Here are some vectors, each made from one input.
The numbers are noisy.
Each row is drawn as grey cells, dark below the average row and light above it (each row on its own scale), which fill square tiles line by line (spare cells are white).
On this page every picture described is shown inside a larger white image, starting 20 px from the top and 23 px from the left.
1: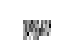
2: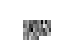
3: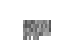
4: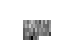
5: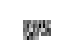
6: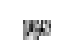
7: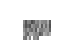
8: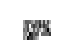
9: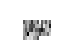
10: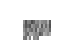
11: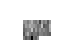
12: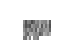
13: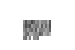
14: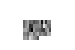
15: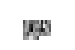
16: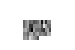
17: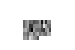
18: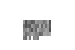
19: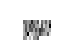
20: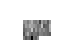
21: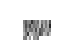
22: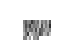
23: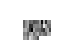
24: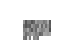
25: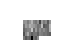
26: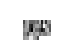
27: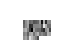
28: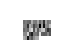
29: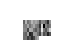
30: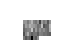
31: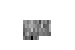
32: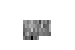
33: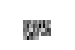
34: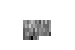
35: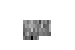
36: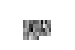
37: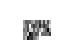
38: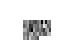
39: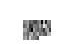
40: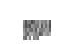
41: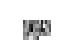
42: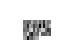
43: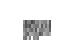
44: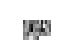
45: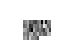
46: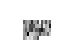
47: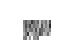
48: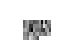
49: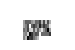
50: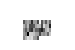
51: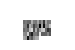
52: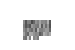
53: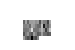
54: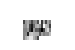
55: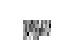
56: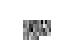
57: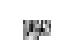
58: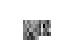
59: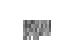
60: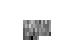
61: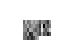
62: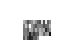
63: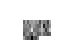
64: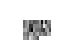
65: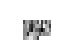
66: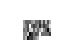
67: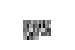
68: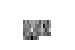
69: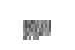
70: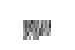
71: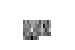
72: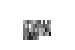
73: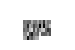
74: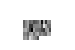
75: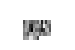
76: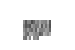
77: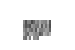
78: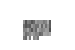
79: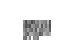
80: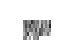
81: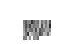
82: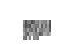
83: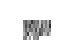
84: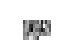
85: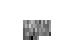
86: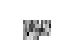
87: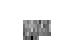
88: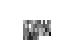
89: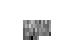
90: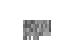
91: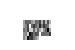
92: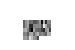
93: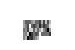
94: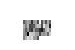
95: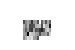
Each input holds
either a point on a 7-point line, or a point on a 9-point line.
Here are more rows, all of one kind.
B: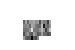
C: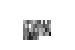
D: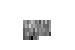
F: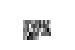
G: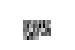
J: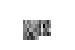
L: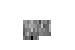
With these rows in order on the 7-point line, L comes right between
B and D.
